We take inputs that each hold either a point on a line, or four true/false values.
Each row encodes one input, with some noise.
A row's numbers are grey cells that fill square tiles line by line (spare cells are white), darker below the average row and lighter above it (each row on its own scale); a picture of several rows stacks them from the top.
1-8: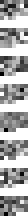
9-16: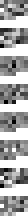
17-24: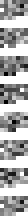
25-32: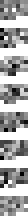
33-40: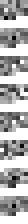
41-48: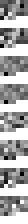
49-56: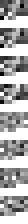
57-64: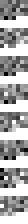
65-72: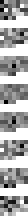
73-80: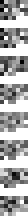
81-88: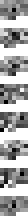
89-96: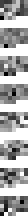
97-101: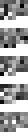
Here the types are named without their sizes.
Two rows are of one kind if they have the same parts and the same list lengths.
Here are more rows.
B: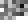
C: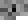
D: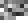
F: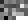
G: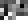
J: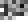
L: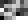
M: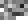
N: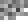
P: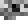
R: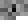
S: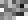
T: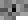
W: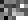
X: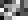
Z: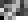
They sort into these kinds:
B, D, G, J, L, M, S, X, Z
C, F, N, P, R, T, W

